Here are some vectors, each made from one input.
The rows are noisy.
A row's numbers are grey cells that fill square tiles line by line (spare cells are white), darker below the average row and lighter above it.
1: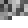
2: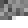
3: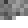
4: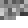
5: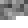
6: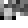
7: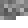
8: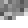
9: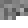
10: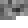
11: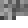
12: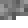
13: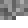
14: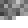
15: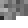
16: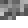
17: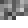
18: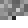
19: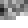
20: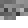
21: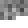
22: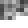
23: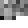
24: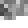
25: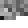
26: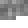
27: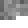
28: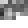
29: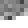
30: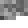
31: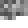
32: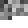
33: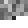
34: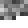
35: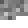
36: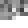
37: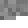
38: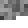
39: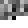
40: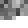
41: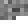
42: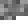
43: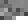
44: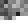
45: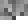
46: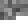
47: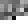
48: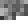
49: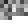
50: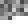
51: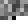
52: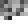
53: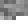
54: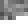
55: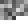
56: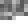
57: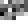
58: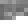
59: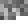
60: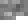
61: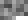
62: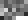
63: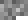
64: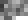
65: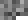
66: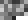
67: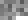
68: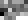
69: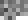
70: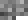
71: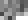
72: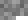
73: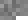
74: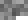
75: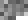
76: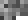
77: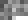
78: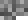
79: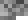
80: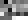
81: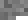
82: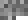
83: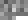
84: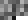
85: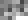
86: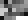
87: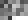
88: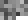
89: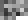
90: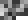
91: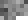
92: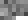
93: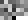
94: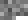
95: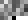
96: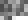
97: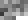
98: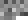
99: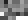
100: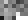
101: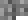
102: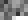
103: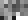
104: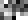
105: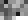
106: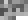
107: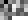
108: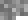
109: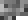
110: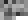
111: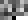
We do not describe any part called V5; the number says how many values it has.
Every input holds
a node of a 7-node tree, together with either a node of an 8-node tree, or a value of V5.
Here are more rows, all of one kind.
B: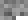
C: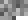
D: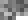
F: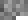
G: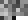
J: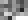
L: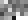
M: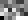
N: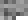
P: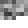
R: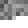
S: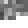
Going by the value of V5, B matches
L, N and P.
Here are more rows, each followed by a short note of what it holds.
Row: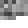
a node of a 7-node tree and a value of V5
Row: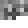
a node of a 7-node tree and a node of an 8-node tree
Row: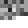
a node of a 7-node tree and a value of V5
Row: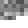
a node of a 7-node tree and a value of V5
